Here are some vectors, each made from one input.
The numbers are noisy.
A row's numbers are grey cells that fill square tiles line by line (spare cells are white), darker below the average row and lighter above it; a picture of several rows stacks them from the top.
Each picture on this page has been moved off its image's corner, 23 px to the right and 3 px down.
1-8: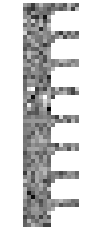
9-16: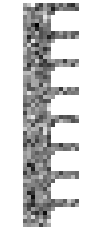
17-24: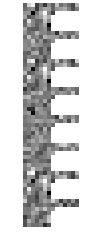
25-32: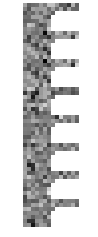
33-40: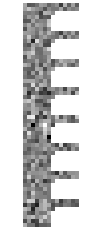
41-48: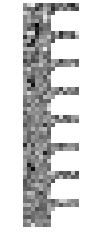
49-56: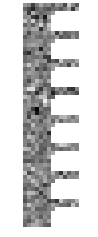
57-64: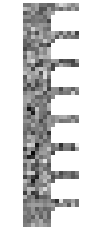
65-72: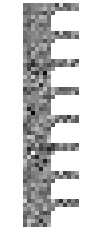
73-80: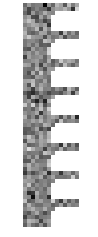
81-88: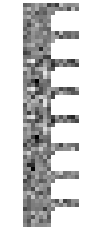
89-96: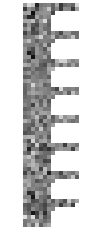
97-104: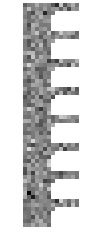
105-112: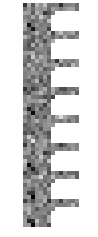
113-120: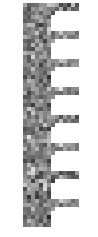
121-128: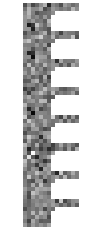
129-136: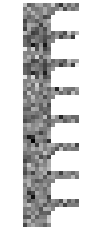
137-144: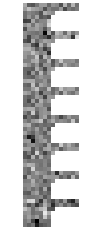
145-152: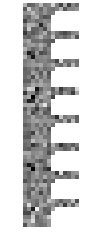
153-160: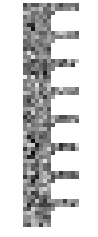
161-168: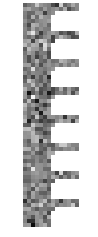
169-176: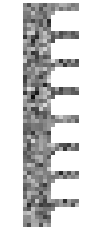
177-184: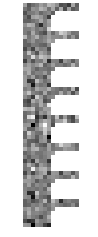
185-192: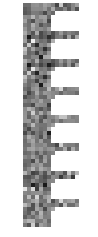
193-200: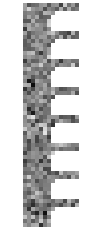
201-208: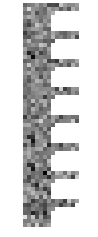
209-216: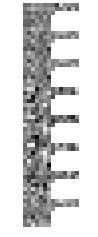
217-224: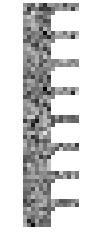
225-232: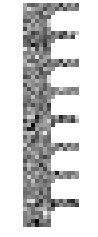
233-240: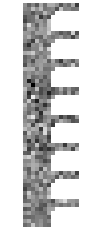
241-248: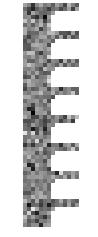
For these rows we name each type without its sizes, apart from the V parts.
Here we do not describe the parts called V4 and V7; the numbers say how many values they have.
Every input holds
either a point on a circle and a true/false value, or a value of V4 and a value of V7.
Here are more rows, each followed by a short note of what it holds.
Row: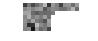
a value of V4 and a value of V7
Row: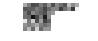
a point on a circle and a true/false value
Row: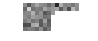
a value of V4 and a value of V7
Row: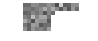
a value of V4 and a value of V7
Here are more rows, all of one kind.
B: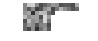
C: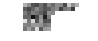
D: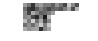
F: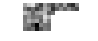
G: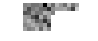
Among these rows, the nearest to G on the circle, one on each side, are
B and C.
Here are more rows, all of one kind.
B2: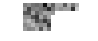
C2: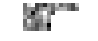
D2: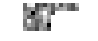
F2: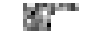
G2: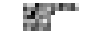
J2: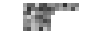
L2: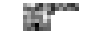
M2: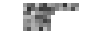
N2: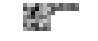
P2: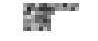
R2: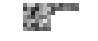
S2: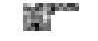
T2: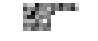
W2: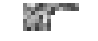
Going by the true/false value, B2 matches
J2, M2 and P2.
